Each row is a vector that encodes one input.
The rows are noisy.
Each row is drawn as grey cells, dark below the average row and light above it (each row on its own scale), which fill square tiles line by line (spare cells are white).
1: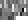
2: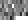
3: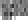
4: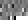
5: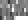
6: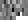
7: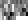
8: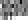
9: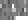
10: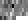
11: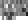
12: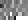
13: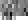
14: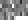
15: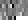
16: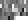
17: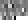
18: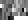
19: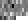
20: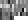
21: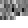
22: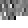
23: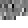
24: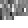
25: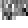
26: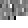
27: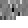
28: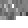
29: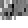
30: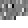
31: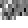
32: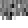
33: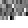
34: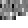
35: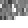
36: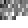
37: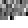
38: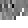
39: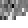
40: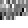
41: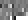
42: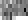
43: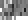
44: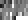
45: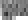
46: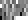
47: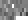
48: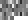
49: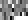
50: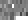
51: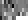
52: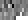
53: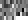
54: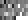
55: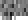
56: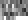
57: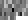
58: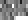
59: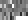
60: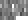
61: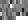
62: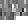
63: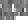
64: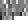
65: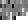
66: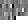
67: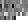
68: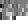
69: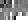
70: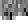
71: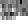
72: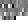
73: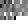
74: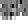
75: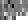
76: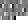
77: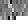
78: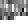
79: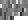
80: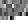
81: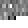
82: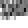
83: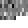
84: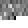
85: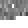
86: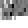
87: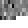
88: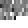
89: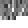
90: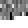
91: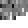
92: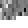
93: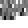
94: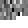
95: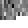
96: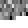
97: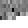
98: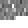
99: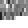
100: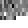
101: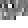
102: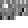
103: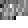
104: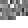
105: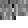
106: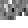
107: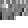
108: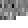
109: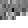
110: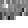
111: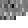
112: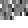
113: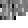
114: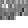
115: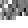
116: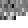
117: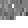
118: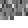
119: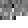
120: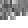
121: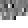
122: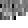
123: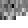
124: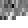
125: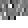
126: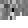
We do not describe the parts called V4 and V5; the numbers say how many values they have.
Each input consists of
a true/false value and a value of V4, together with either a point on a 6-point line, or a value of V5.
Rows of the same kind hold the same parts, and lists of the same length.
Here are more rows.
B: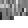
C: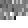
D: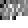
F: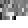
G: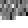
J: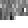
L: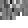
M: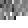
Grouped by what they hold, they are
B, G, J
C, D, F, L, M

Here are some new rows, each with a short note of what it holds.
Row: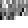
a point on a 6-point line, a true/false value and a value of V4
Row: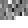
a point on a 6-point line, a true/false value and a value of V4
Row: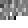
a true/false value, a value of V4 and a value of V5
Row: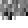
a point on a 6-point line, a true/false value and a value of V4
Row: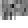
a point on a 6-point line, a true/false value and a value of V4
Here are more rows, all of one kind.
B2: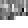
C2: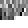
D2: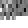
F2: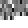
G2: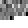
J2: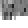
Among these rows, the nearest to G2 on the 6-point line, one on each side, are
C2 and F2.
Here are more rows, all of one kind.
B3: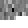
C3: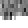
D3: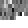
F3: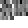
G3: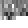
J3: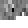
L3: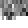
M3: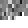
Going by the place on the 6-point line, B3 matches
D3 and M3.
